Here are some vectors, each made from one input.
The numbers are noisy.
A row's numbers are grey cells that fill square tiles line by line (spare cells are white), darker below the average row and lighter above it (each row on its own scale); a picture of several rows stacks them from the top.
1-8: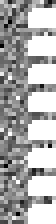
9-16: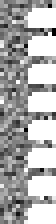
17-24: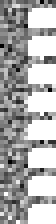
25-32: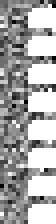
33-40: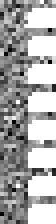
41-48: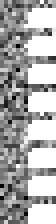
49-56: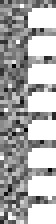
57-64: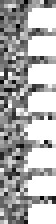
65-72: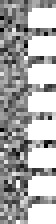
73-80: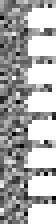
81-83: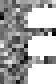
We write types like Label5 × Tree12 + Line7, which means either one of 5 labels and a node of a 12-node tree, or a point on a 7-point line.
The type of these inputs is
Bool × (Line4 + Line5).
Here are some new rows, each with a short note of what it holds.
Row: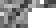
a point on a 5-point line and a true/false value
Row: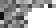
a point on a 5-point line and a true/false value
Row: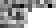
a point on a 5-point line and a true/false value
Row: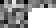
a point on a 4-point line and a true/false value
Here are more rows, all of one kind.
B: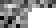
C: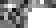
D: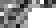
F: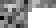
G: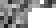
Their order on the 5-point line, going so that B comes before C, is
F, B, C, G, D.
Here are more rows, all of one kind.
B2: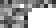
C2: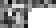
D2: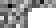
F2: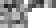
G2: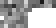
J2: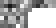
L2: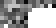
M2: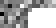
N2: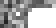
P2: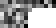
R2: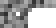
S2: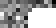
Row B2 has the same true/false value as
C2, L2, P2 and S2.
